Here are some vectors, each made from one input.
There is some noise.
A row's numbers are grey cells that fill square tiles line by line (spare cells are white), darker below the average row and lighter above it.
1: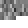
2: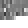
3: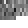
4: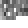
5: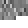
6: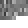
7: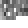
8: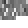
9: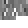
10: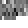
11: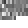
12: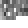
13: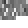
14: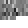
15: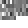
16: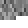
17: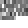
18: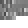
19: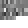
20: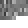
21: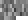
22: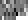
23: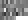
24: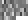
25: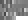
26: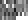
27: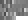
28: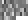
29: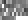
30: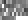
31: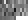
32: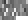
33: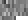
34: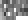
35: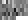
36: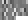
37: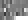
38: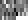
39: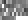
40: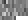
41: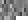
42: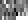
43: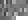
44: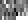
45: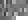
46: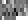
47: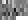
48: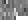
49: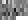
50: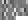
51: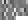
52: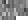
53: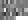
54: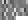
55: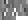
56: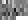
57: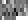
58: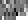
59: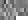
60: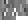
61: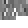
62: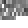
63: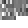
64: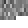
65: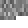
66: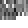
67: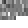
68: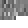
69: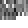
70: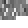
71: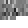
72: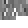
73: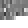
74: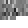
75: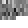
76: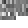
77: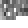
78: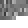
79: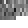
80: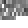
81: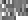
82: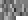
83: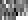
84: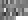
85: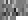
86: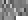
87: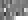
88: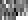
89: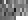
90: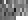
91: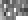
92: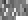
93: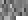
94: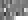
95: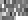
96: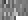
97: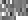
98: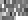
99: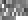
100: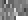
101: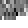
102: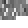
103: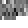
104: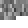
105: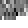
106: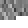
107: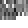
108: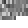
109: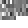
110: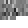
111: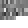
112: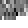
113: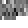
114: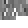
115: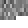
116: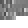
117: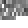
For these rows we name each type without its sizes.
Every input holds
either a point on a circle, or a list of points on a line.
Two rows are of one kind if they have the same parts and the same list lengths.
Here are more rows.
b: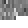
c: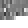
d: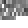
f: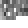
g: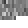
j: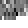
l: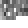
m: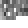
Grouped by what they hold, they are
b, g
c, j
d
f, l, m

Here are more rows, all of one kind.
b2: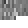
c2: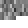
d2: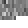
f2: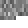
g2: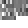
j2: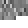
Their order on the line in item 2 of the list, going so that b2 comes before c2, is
j2, g2, d2, b2, c2, f2.
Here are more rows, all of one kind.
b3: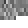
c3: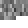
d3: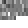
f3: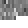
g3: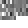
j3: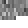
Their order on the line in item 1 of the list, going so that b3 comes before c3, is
g3, d3, j3, f3, b3, c3.
